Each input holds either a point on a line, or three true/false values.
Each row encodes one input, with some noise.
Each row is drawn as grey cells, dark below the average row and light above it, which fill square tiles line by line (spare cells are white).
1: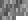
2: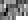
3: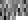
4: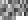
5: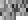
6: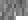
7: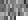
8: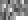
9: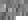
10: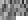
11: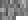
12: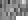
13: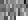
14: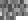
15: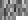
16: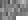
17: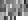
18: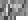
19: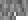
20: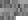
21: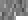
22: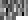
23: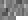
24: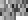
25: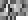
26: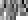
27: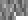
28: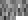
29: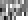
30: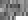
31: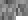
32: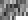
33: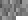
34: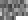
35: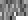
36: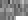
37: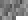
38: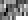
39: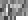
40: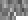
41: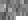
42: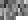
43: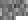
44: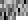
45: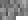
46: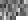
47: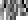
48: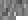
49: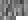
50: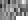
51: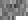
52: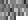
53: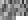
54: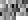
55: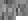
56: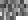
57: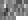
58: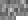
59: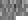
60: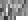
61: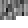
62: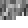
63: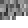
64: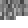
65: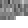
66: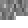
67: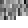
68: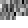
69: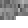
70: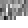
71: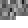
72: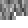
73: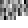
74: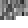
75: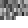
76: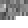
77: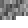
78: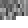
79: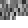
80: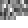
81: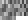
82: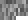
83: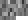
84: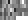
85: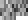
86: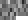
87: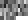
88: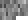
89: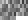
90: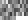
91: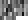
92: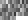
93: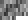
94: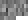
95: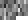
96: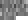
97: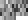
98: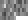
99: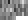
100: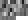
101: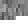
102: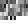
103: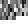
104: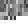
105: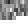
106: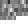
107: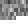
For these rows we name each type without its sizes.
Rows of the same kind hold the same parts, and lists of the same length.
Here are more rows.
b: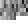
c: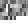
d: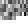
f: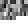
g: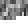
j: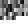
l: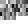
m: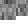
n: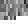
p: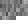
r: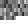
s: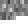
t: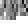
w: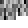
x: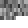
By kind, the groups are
b, c, d, f, g, l, n, t, w
j, m, p, r, s, x

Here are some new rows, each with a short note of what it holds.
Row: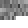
three true/false values
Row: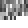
a point on a line
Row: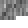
three true/false values
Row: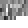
a point on a line
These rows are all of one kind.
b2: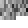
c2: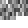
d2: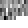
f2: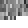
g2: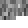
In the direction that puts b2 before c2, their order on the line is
b2, c2, g2, d2, f2.
